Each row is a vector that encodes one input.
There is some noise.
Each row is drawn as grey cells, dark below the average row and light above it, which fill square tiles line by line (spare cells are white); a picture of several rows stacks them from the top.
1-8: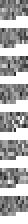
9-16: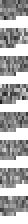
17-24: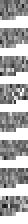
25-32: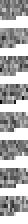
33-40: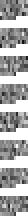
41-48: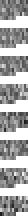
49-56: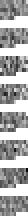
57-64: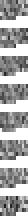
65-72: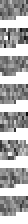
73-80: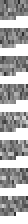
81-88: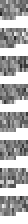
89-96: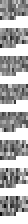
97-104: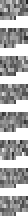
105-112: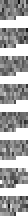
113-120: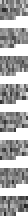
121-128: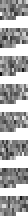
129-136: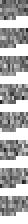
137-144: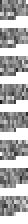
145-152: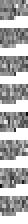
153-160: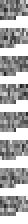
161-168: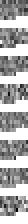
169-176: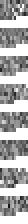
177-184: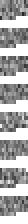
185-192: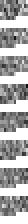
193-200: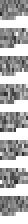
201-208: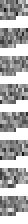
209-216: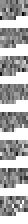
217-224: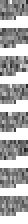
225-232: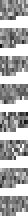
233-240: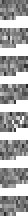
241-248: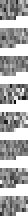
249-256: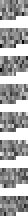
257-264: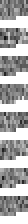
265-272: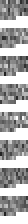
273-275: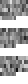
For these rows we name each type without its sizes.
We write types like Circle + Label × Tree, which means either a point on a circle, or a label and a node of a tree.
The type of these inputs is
Bool × Bool × Bool × Bool × Label + List(Line).
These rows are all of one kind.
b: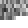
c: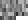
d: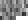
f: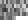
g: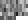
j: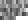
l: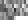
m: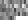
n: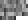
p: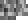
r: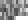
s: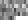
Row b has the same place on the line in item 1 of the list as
f, l, m and s.
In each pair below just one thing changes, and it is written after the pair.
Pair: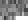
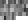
one of the four true/false values
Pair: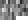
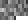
the label
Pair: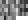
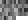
one of the four true/false values
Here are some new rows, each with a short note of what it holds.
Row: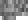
a label and four true/false values
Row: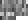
a list of one item
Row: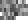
a list of one item
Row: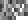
the empty list
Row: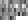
a list of two items
